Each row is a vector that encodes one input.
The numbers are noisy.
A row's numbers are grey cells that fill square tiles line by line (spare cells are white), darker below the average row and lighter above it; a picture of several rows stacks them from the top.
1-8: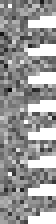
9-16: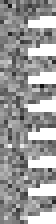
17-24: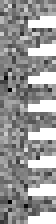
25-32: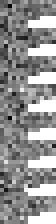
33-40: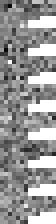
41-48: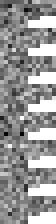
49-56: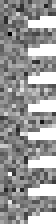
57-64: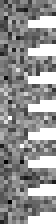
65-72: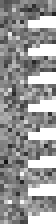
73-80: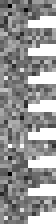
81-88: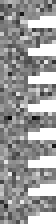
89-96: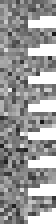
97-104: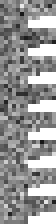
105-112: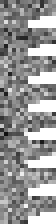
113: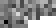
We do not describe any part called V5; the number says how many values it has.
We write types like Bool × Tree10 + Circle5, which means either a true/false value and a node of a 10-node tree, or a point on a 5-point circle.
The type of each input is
(Bool × Bool × Bool + Label8) × V5.
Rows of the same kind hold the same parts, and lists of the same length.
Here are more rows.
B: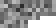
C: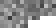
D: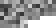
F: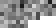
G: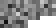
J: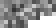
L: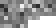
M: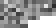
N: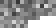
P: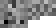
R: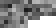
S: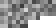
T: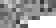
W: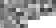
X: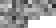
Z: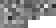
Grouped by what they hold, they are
B, D, G, L, P, R
C, F, J, M, N, S, T, W, X, Z

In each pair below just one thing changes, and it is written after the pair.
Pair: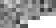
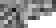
the label
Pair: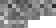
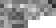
the value of V5
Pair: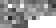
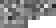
the value of V5
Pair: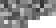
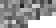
the value of V5
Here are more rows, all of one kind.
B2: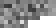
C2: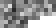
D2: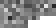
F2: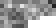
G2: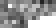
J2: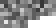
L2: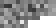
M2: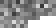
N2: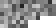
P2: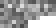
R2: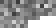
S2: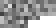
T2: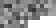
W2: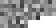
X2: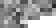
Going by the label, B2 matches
L2, S2, T2 and W2.
